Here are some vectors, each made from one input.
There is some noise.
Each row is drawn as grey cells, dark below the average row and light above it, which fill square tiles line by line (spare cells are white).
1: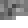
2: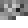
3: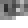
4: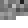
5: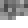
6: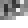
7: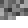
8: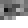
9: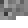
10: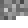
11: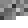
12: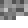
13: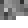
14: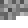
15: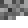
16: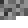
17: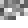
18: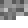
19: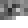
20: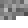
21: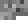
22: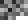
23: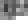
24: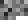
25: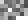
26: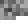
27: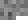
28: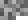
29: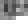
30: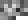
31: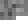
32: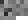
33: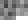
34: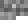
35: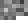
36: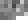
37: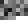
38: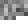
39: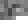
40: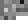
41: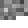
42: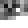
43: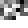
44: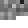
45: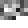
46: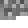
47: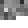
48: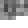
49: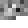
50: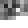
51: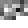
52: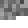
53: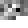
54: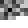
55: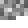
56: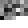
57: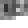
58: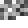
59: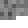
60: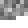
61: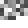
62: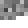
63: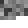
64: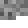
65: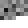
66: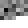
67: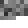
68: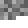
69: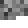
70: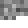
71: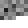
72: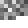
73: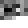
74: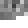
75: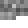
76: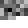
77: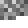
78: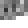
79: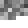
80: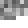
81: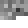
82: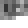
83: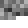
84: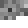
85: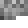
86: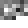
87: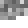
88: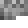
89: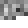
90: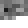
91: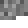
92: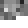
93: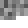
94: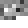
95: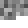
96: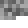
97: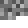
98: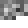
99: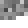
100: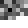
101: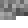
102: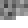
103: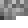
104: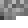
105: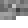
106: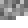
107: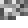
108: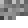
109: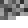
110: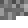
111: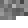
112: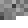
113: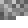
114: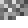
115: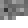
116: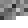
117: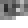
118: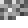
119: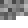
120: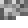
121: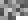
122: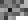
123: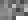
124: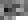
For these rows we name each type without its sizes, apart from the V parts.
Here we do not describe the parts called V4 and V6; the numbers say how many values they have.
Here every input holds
a true/false value, together with either a label and a value of V4, or a value of V6.
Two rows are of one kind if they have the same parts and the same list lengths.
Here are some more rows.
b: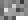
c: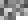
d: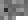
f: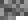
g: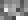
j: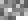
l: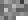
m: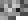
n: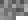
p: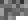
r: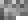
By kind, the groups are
b, f, g, l, m, n, p
c, d, j, r

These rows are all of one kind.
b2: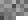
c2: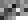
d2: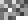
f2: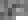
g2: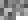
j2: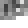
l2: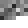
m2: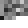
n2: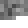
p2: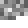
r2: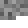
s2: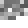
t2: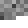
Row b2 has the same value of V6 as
c2, d2, l2 and t2.
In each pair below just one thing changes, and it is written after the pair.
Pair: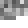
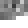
the value of V6
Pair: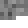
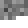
the true/false value
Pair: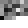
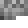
the true/false value
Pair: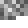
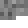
the value of V6
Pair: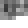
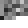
the value of V6
